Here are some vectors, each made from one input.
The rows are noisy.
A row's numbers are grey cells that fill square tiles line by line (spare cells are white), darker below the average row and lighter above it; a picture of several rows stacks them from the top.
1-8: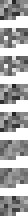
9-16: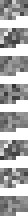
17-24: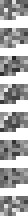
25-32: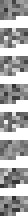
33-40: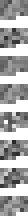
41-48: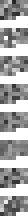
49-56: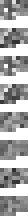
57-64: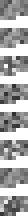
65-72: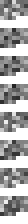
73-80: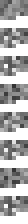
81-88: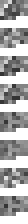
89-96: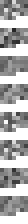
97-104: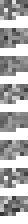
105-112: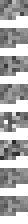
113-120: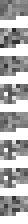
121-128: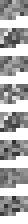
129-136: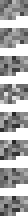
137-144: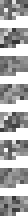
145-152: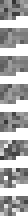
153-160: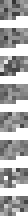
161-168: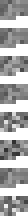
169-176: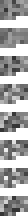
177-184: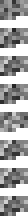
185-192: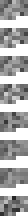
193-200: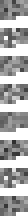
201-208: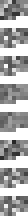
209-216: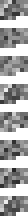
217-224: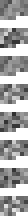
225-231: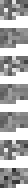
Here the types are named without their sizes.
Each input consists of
a point on a line.
